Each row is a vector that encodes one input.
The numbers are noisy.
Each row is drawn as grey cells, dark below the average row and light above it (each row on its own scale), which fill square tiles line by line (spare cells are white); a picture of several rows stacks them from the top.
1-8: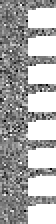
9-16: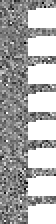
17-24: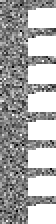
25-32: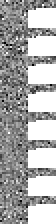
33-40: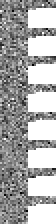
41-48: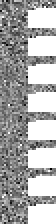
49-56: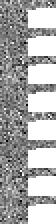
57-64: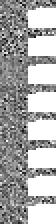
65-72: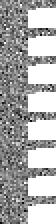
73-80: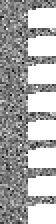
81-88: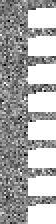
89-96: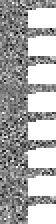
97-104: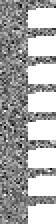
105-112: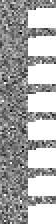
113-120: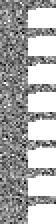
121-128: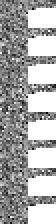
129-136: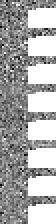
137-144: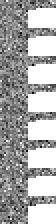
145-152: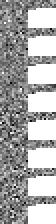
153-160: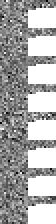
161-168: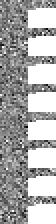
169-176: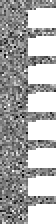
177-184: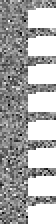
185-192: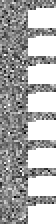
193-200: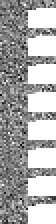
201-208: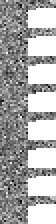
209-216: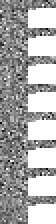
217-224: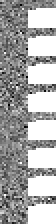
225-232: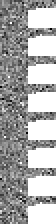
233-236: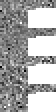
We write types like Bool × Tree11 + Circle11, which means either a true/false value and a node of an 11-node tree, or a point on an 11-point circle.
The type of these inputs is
Label6 × (Label6 × Label6 + Line8) + Label11.
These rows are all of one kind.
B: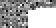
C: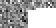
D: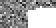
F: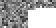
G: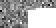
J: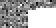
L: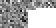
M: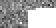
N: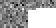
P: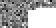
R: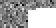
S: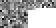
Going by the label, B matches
F, J and P.
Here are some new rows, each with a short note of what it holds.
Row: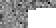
one of 11 labels
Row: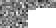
one of 11 labels
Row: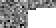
three labels (each one of 6)
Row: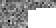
three labels (each one of 6)
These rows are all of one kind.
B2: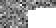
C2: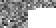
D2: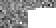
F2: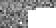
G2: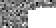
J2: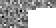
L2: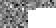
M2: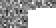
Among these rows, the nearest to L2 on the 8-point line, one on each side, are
F2 and J2.
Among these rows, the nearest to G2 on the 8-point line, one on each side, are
C2 and F2.
